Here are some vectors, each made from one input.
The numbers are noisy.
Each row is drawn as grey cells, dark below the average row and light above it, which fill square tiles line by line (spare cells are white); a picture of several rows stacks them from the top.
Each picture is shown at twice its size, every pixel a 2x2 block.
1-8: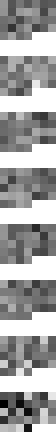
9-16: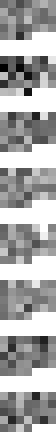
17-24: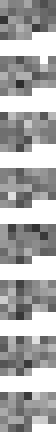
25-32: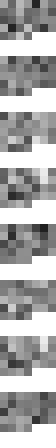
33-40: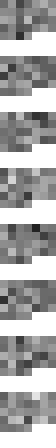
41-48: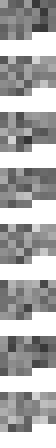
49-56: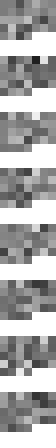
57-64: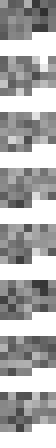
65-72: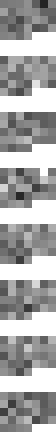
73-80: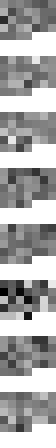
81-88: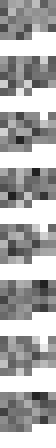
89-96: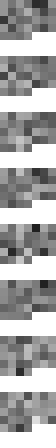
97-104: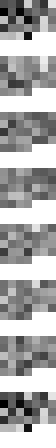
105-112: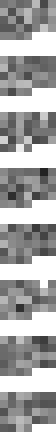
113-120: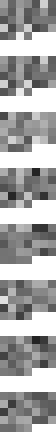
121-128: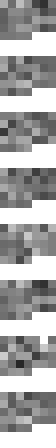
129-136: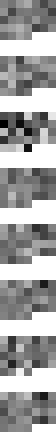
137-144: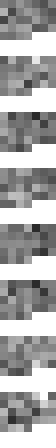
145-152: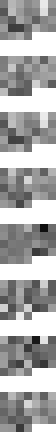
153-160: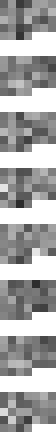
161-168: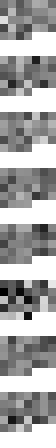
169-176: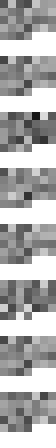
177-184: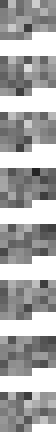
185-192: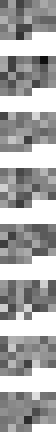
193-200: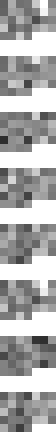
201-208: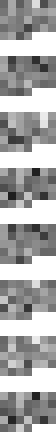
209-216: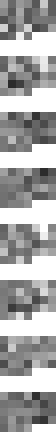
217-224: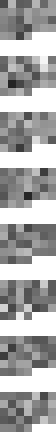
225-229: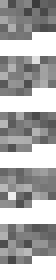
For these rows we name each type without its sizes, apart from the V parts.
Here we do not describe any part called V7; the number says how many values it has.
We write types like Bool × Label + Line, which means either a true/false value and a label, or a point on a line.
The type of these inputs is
List(Bool × V7).
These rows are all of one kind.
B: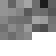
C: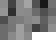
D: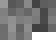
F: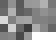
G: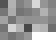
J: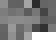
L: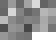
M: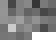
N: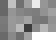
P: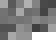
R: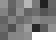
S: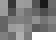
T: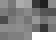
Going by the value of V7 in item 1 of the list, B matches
L and R.
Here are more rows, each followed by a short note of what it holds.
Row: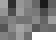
a list of three items
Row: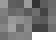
a list of three items
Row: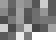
a list of one item
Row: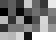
the empty list
